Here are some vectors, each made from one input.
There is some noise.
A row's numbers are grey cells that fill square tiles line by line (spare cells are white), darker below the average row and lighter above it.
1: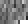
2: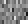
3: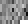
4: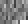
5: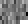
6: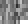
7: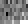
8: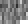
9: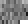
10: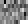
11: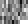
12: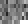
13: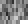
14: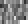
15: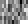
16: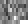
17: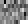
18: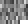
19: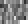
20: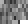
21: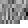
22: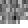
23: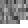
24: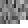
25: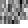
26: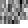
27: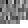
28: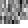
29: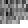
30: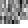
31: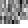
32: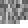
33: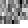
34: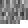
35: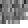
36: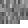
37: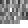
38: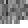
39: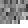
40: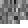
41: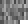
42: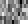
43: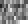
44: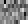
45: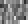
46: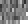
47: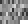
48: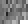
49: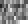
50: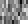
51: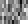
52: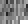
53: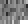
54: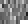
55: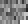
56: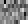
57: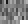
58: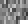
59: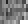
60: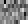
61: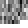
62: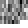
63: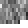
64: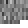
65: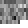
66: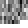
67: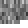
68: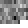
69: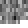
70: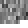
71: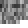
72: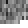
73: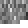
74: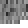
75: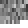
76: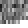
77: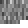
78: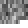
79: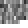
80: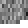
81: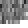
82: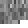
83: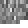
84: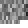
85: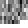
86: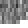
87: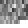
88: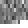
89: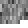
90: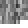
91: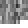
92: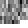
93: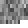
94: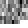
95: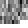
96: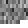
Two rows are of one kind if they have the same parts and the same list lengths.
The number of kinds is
5.
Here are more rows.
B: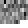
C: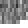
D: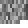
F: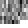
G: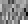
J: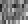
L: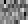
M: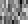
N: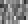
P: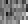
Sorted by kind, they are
B, L
C, J, N
D, P
F, M
G

